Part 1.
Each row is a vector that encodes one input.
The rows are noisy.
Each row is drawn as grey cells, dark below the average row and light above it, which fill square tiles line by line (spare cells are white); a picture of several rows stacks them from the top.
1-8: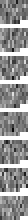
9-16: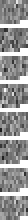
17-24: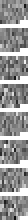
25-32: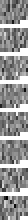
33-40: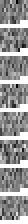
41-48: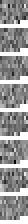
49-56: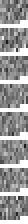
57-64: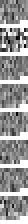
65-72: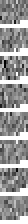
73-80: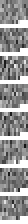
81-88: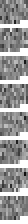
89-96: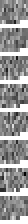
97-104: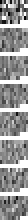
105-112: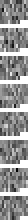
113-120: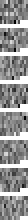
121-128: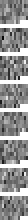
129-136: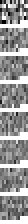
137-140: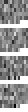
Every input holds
either a point on each of two 11-point circles, or a fixed value.
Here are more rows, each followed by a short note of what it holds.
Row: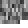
a point on each of two 11-point circles
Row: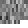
a point on each of two 11-point circles
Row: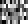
a fixed value
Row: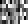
a fixed value
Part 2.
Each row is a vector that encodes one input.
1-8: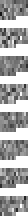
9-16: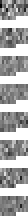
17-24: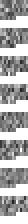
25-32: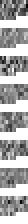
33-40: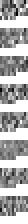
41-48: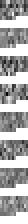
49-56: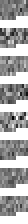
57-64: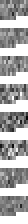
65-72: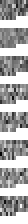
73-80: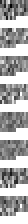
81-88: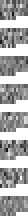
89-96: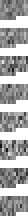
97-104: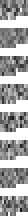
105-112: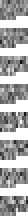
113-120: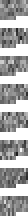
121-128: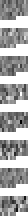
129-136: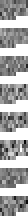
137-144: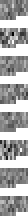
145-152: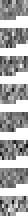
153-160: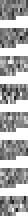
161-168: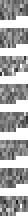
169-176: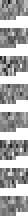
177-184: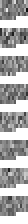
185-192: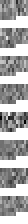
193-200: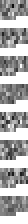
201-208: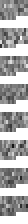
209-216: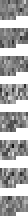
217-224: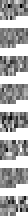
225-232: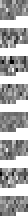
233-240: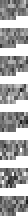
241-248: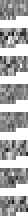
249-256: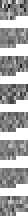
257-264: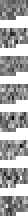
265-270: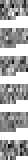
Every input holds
either a point on an 18-point line, or three true/false values.
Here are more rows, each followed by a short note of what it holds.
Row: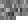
a point on an 18-point line
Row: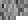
a point on an 18-point line
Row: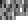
three true/false values
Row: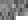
a point on an 18-point line
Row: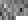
a point on an 18-point line
